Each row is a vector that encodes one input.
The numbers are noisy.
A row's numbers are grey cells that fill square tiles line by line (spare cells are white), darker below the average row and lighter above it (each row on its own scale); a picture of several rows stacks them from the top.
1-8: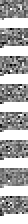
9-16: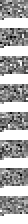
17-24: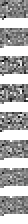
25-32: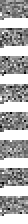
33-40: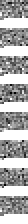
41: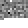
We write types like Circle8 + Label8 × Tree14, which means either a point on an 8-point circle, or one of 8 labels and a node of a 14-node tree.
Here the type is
Label6 + Line5.
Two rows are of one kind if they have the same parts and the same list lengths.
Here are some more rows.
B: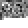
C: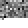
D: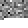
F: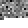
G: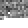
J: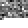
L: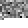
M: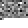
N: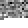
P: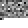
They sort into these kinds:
B, F, G, J, M, P
C, D, L, N

